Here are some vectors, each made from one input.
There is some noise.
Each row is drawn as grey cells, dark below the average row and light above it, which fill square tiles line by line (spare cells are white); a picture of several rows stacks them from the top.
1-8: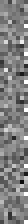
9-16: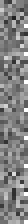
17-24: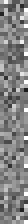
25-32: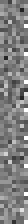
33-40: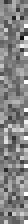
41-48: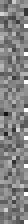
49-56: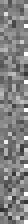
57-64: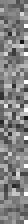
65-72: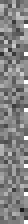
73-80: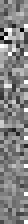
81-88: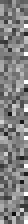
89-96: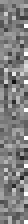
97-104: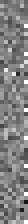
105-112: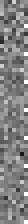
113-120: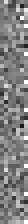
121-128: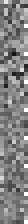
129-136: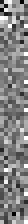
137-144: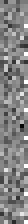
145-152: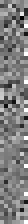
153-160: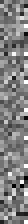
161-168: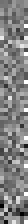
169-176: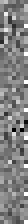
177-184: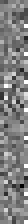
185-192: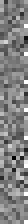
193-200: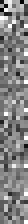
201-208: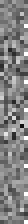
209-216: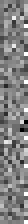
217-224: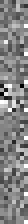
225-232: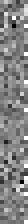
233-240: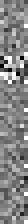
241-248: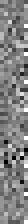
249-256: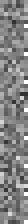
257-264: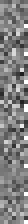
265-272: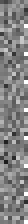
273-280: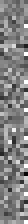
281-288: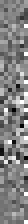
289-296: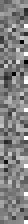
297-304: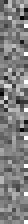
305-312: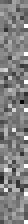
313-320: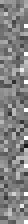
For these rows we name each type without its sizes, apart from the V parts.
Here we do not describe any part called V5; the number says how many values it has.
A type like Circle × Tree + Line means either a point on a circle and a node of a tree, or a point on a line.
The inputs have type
List(Line × (Line + V5)).
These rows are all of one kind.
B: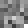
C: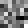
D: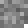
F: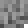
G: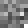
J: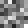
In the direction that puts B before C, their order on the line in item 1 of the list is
J, B, F, D, G, C.
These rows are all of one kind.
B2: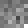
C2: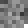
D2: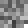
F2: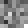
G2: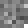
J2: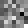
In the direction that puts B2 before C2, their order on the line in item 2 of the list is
J2, D2, B2, G2, F2, C2.
